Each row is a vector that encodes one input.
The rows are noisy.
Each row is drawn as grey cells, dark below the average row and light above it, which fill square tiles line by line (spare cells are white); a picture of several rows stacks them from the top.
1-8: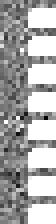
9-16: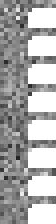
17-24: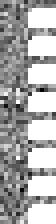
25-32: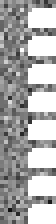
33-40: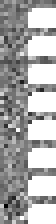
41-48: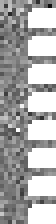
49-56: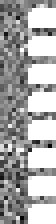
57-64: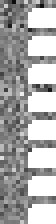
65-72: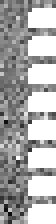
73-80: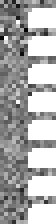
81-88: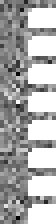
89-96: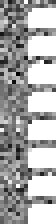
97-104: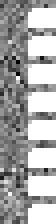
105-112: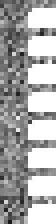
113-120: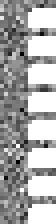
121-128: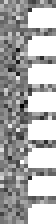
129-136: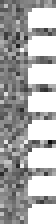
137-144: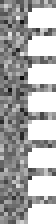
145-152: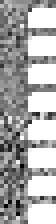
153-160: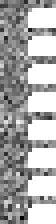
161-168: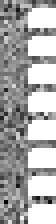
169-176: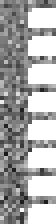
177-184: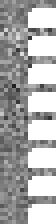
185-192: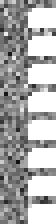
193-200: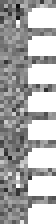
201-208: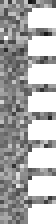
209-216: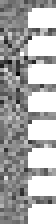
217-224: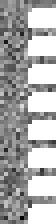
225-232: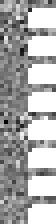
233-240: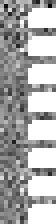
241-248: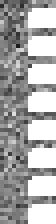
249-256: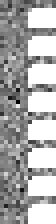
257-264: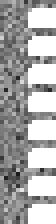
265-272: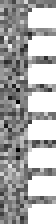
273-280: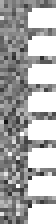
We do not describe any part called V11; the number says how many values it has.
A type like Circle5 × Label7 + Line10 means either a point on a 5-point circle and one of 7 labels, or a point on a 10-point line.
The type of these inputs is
Circle8 + List2(Line5 × V11).
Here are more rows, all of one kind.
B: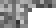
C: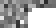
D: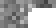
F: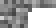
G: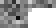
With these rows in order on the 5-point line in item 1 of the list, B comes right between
D and G.
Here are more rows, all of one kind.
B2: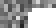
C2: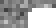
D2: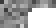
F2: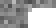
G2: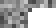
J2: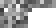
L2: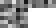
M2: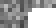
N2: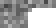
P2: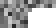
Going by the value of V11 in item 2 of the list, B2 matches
D2 and F2.
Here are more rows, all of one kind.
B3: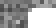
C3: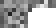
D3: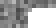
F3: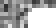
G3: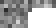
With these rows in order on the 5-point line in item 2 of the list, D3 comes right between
C3 and G3.
